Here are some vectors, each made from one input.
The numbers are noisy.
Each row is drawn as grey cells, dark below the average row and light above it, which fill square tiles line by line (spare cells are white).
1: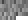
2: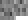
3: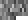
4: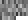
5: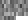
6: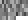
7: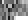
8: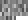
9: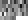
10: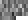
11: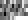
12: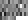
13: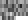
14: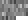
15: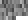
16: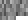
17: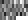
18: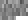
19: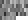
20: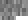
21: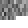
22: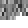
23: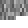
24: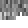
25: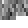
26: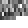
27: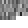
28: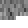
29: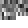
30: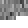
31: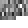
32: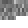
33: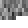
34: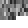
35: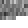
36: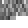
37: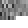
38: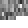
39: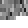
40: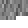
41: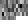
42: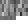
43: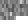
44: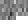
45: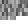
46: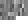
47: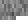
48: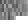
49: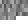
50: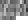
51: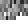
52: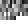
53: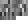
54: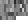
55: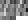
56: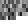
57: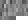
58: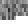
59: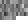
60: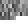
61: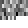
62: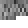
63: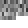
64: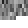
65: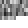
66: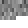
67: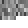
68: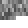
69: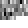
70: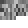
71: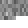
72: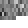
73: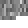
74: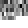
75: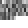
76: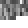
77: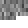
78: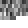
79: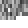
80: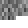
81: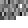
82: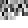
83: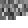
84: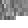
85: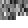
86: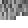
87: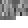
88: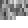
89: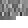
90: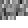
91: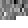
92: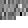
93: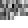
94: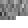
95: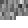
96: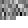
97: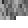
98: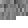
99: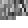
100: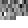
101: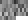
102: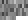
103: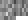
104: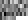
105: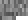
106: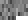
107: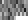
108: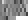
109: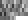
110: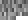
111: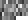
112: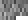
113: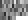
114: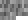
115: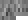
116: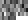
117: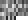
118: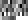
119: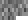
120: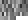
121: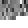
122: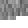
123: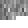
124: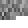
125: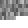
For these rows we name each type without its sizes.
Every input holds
a point on a line, together with either a label, or a node of a tree.
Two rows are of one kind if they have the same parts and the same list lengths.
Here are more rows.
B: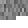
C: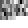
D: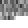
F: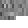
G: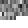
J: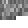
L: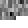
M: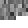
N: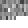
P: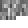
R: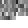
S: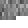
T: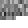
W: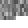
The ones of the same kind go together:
B, G, T, W
C, D, F, J, L, M, N, P, R, S

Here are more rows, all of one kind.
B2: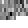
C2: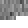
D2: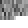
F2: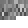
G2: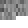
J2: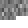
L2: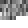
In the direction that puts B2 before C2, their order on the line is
B2, C2, J2, F2, G2, D2, L2.
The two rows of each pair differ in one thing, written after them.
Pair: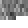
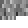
the place on the line
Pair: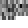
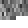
the node of the tree
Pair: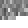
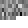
the node of the tree
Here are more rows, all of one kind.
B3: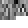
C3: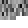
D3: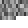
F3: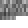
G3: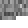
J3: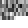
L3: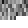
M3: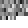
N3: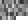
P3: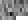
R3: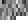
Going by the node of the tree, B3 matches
C3, F3 and L3.
